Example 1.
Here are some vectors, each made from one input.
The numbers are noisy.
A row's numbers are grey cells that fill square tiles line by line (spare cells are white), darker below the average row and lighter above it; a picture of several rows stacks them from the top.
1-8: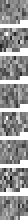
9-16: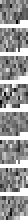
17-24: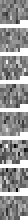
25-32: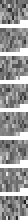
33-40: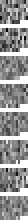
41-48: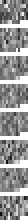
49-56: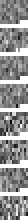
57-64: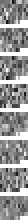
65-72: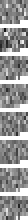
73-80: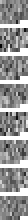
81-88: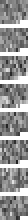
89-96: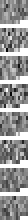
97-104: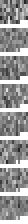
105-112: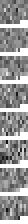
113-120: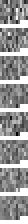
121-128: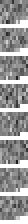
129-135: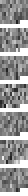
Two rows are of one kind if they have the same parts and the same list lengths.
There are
3 kinds of row.
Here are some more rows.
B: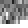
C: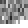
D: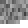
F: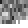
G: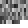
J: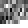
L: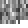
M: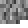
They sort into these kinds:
B, D, F, L, M
C
G, J

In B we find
a node of a 10-node tree and a true/false value.
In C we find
a true/false value.
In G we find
a point on a 5-point line.
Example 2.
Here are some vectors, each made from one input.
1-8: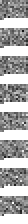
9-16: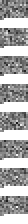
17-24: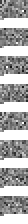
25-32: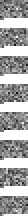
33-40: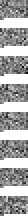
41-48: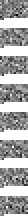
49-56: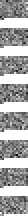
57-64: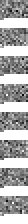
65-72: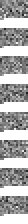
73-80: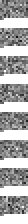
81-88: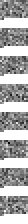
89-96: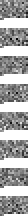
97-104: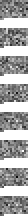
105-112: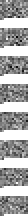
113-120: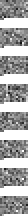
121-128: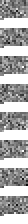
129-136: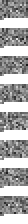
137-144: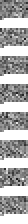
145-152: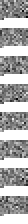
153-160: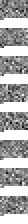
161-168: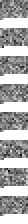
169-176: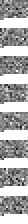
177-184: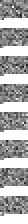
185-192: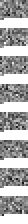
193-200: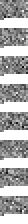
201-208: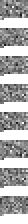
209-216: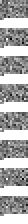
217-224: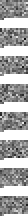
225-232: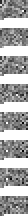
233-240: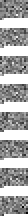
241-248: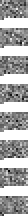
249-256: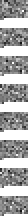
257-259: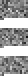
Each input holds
a point on a 6-point circle and a true/false value, together with either a point on a 5-point circle, or a fixed value.
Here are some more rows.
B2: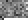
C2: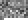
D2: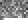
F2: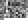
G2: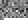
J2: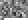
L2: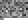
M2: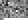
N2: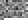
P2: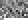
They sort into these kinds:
B2, F2, J2, N2, P2
C2, D2, G2, L2, M2

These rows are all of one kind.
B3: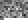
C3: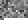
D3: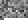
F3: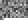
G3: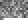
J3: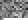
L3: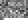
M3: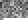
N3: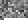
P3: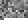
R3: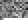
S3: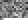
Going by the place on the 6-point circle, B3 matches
C3, D3, N3 and P3.
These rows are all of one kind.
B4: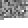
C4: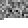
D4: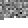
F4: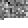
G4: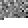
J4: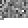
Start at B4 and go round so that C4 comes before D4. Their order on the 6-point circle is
B4, J4, C4, F4, G4, D4.
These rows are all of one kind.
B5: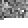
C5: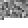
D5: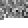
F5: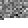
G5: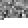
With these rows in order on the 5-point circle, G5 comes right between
B5 and C5.
